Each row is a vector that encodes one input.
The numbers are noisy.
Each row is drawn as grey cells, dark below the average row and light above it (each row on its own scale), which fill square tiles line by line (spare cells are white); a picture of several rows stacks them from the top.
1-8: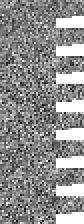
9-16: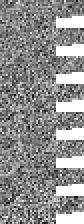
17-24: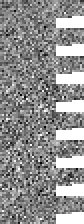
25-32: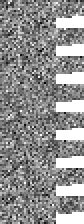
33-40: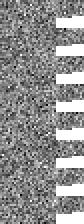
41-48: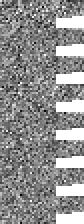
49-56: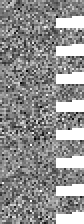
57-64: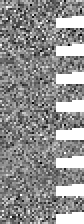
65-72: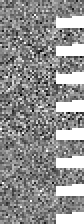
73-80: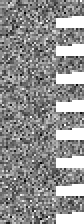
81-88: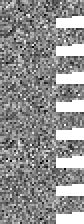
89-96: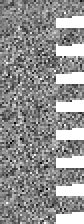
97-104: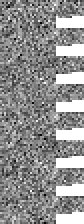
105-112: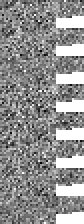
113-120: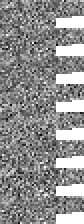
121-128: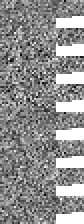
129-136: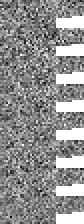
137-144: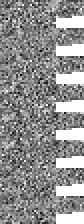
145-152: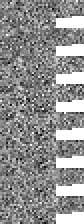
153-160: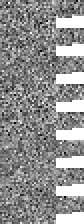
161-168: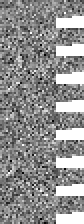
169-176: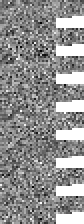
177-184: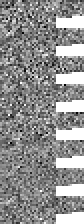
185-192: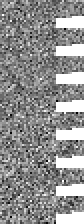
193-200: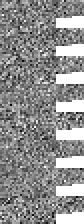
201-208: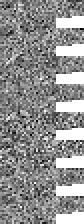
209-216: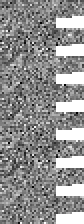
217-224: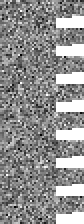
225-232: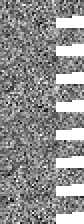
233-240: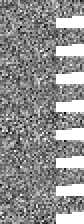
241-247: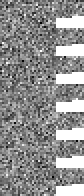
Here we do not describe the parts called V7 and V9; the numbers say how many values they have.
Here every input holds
either a point on a 4-point line, a true/false value and a value of V9, or a node of a 10-node tree and a value of V7.
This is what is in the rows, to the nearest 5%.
About 60% of them hold a point on a 4-point line, a true/false value and a value of V9. The rest hold a node of a 10-node tree and a value of V7.
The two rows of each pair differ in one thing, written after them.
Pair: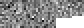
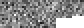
the place on the 4-point line
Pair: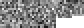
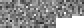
the true/false value
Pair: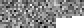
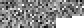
the value of V9
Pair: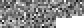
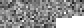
the value of V9
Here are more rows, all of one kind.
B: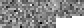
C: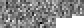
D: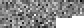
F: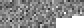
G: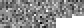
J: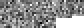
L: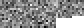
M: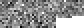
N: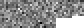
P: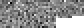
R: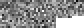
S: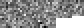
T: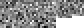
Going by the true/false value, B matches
L and M.
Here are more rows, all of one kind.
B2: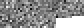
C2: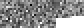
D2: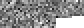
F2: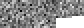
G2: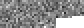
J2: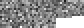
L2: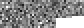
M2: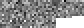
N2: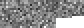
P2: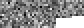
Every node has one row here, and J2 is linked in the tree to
M2.
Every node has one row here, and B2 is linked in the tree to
G2 and L2.
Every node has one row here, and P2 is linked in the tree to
D2.
